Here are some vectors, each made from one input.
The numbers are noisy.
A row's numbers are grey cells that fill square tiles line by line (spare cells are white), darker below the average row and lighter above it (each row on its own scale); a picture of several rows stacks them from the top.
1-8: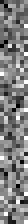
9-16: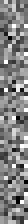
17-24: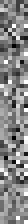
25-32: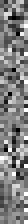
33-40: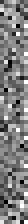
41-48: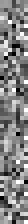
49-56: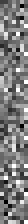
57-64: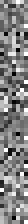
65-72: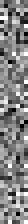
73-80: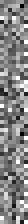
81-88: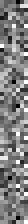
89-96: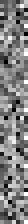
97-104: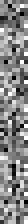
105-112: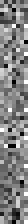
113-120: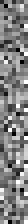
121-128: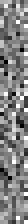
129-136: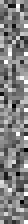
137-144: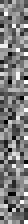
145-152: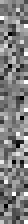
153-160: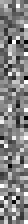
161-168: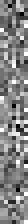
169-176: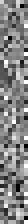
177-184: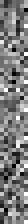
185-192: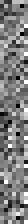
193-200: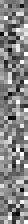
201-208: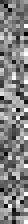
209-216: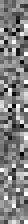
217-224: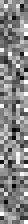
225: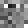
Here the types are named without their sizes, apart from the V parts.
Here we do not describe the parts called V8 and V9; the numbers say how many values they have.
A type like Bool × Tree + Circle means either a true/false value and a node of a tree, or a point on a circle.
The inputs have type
Bool × (Line + V9) × V8 + Label.
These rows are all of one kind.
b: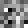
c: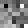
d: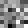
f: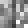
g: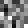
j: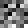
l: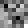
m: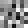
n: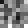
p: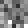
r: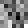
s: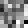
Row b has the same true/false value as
d, f, m and r.
